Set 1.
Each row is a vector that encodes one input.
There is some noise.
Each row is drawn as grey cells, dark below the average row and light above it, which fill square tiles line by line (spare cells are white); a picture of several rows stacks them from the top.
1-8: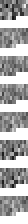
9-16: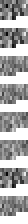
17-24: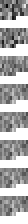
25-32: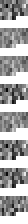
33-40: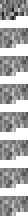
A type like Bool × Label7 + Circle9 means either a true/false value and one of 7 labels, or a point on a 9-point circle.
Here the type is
Line4.
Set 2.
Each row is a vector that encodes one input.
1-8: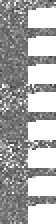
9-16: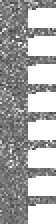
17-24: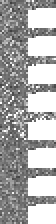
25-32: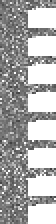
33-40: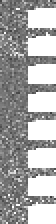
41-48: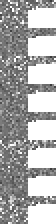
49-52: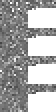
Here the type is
Bool × Bool × Bool × Bool.
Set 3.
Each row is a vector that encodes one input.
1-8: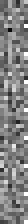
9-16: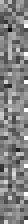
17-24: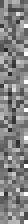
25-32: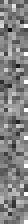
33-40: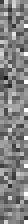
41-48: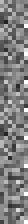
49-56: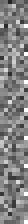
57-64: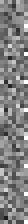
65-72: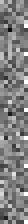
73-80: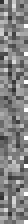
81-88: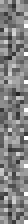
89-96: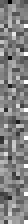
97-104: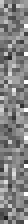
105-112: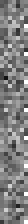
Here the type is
Circle18.
